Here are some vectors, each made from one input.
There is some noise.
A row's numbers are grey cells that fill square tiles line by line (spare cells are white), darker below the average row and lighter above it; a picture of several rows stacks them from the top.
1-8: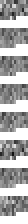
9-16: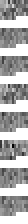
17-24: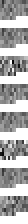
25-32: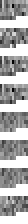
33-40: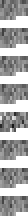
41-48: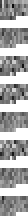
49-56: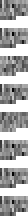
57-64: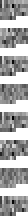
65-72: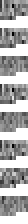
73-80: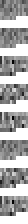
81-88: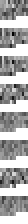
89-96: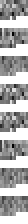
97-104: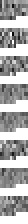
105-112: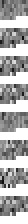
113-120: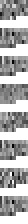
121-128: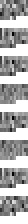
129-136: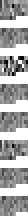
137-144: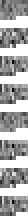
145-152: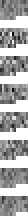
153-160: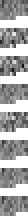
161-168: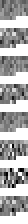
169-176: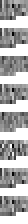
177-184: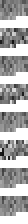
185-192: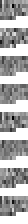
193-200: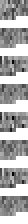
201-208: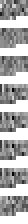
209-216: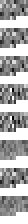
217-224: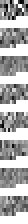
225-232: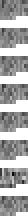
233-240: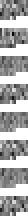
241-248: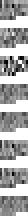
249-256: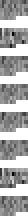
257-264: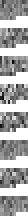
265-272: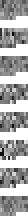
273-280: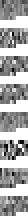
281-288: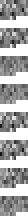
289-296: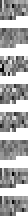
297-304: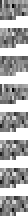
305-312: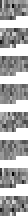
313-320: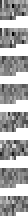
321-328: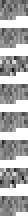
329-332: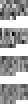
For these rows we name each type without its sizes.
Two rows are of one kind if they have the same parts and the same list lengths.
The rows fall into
2 kinds.
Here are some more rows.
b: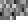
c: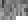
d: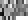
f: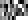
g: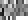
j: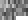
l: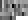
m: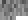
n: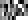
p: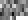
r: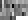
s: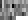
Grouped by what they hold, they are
b, c, d, g, j, l, m, p, r, s
f, n

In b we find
a point on a circle.
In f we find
a fixed value.
